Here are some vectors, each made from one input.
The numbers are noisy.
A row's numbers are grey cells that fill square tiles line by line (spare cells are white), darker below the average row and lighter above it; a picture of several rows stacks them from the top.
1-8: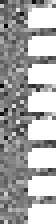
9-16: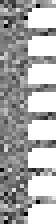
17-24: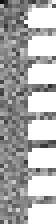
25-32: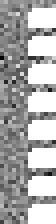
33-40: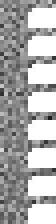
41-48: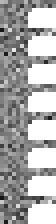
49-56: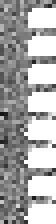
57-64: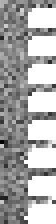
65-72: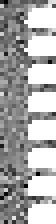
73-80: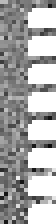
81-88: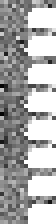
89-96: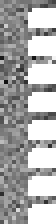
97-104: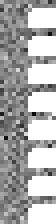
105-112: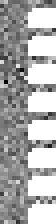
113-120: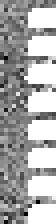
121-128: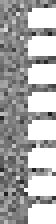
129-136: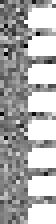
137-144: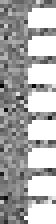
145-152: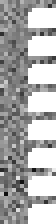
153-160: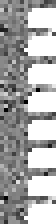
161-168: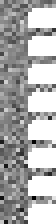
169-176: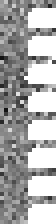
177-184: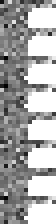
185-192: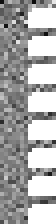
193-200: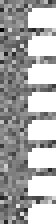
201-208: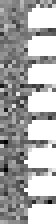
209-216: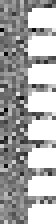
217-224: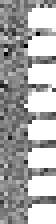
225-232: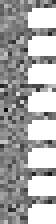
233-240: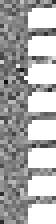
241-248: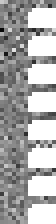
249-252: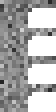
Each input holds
either a fixed value, or a point on a 3-point line and a point on a 7-point line, or a point on a 4-point line, a point on a 5-point line and a node of a 16-node tree.
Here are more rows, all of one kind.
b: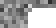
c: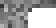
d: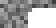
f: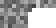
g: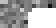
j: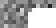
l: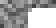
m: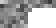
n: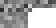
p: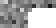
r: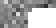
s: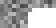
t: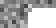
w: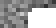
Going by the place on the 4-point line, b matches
d, g, l and r.
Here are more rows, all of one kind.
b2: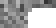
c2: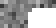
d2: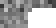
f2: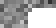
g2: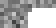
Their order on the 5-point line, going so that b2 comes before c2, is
g2, d2, b2, f2, c2.
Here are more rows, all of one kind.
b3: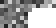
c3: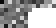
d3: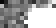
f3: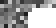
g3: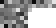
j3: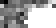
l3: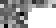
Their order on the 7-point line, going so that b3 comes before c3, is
j3, l3, f3, b3, c3, d3, g3.
